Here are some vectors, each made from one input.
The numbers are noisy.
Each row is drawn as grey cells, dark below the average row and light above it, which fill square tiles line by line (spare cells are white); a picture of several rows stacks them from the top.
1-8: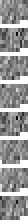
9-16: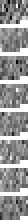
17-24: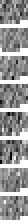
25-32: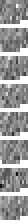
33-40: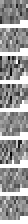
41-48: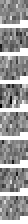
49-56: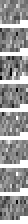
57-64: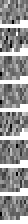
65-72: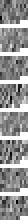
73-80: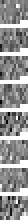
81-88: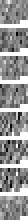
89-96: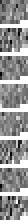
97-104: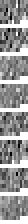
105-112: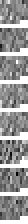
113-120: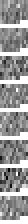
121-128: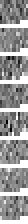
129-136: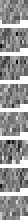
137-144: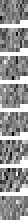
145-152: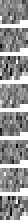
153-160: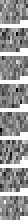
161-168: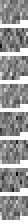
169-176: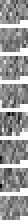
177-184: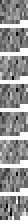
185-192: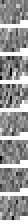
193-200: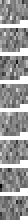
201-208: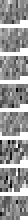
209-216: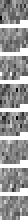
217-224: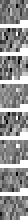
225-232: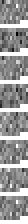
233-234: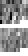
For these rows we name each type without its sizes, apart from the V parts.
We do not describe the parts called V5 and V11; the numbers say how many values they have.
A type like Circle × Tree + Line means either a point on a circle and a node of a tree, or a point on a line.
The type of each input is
Bool × V11 + Circle + Tree × V5.
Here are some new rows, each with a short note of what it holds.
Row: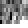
a point on a circle
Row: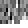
a point on a circle
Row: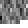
a true/false value and a value of V11
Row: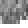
a node of a tree and a value of V5
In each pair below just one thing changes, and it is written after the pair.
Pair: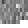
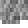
the value of V5
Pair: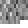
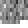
the node of the tree
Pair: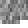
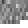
the value of V5
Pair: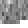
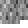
the value of V5
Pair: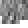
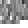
the node of the tree
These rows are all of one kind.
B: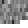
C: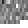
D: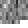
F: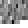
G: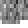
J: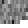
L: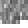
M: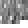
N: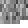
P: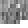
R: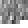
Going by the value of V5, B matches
C and J.
